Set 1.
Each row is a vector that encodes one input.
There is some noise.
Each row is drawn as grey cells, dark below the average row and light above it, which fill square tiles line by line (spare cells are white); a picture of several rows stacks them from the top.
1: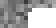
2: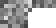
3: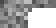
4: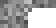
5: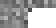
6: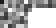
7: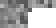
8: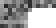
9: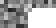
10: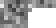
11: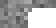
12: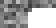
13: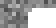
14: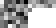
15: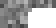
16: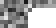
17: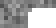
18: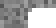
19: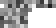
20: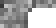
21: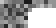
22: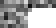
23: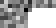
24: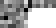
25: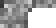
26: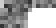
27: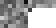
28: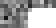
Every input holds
three true/false values.
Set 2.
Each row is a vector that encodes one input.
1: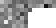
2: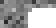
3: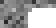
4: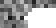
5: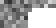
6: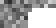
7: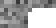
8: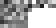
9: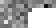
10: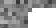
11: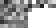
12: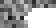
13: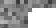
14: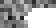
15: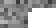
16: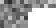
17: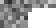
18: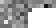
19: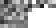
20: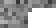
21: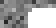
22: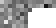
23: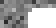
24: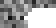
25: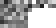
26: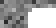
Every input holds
a point on a 6-point line.
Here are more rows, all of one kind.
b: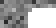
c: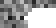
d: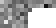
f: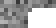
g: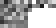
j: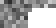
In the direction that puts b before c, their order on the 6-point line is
g, j, d, f, b, c.
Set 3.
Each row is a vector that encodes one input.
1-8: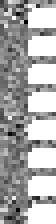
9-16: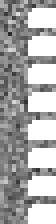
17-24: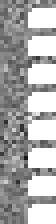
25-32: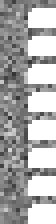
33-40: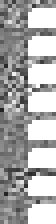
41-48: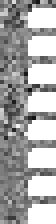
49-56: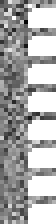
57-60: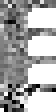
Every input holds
a point on a 7-point line.
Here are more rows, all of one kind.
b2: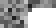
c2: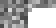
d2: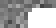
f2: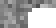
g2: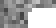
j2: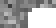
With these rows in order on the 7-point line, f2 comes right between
b2 and j2.
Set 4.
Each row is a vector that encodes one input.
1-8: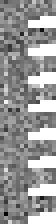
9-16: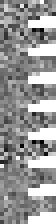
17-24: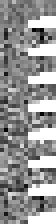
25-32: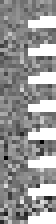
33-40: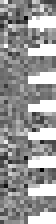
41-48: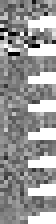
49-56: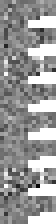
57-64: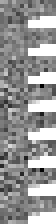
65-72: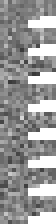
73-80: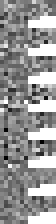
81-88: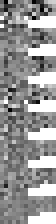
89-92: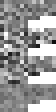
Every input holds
a point on a 13-point line.
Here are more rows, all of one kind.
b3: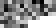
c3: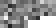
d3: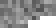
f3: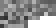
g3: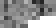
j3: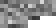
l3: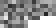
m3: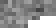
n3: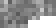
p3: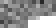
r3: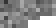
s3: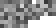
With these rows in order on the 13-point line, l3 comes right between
c3 and n3.
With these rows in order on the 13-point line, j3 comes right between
g3 and s3.
